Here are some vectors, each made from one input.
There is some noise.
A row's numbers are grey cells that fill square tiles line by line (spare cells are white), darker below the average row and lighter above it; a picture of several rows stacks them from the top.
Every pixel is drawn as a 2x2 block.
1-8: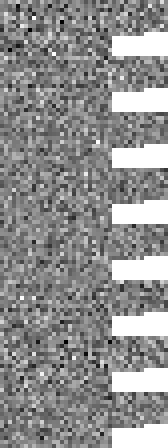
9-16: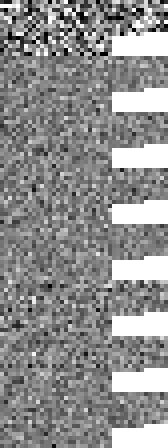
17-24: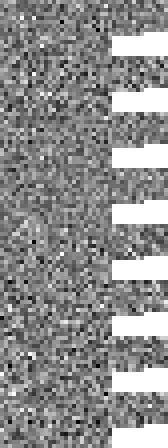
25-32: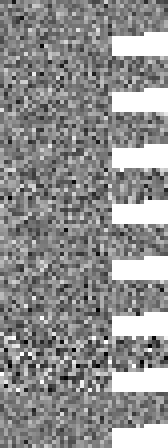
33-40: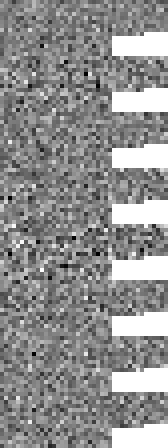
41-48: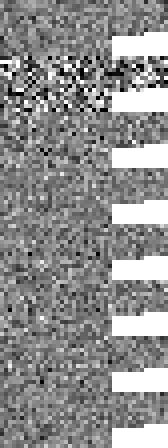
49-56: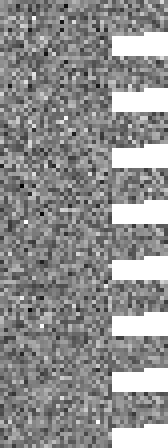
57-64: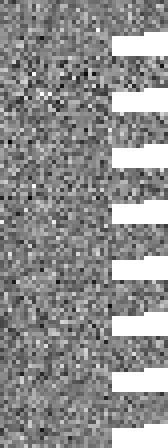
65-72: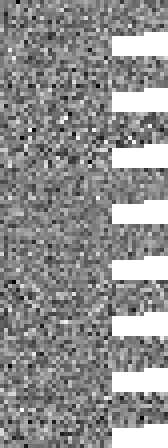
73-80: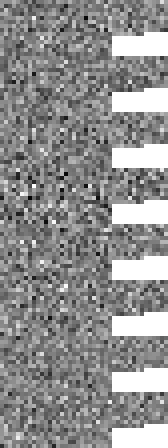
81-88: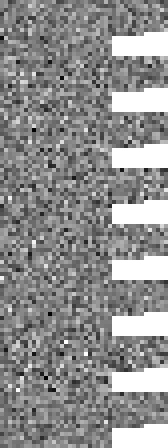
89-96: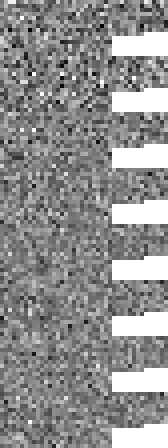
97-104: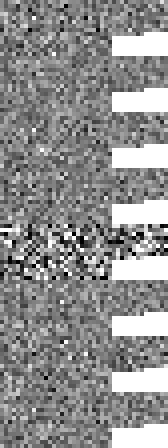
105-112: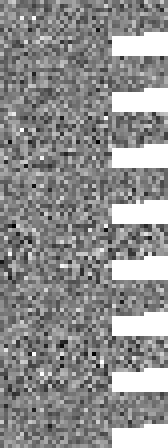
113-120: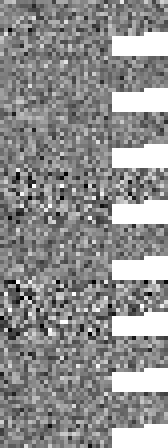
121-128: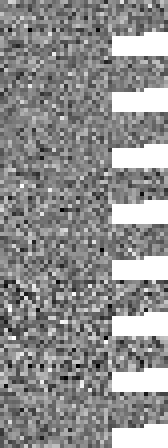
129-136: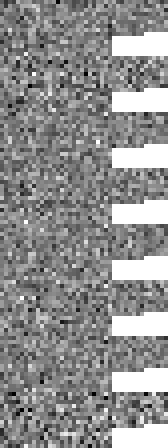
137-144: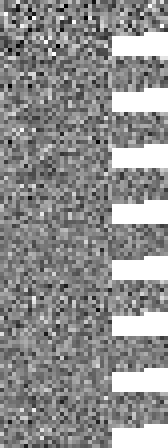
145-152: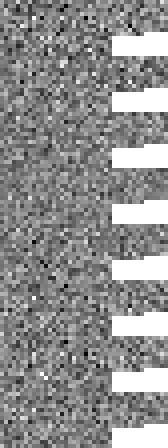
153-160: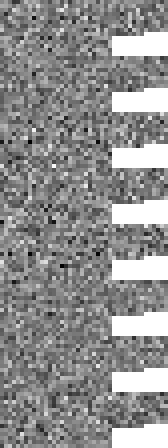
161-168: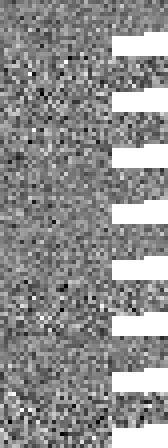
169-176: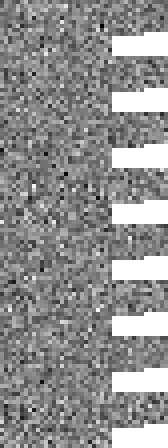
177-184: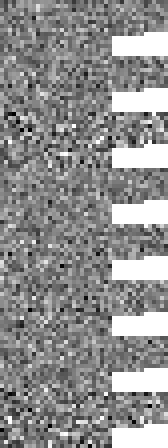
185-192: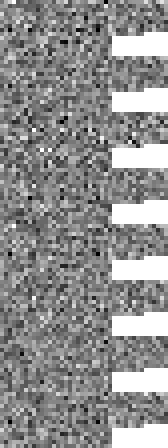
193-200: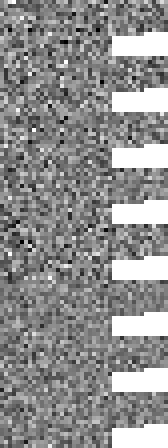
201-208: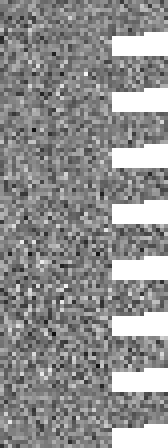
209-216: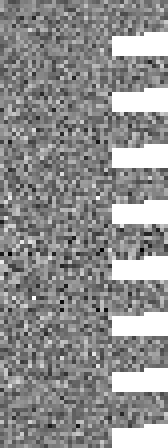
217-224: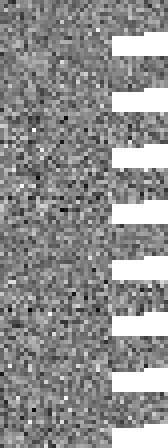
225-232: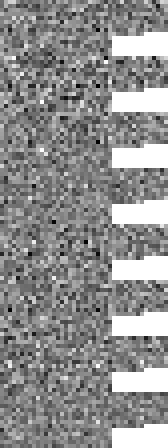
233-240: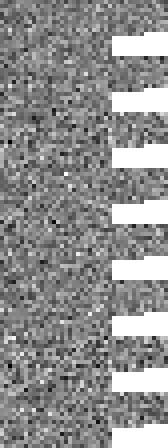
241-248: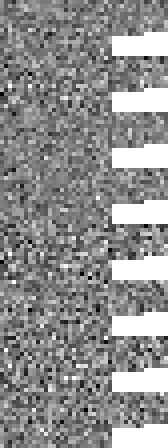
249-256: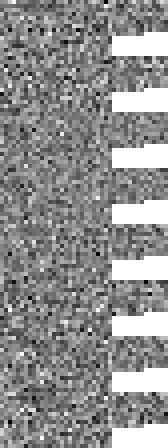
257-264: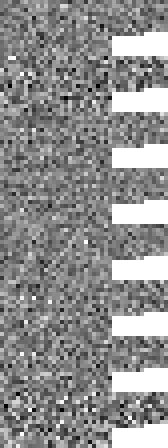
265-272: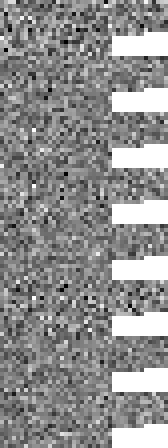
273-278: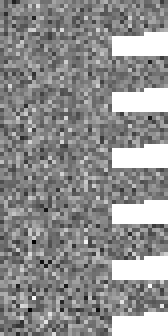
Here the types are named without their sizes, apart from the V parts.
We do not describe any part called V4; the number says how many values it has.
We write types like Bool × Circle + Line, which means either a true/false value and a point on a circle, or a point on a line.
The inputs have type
List(Label × V4).
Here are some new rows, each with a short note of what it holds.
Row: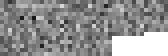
a list of two items
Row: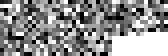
the empty list
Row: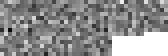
a list of one item
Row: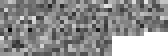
a list of one item
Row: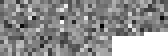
a list of two items
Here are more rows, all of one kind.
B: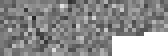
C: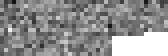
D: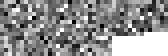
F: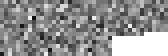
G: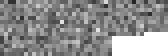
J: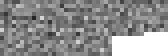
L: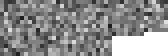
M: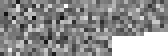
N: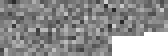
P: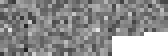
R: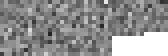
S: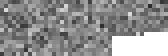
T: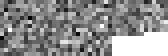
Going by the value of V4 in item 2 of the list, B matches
J, P and T.
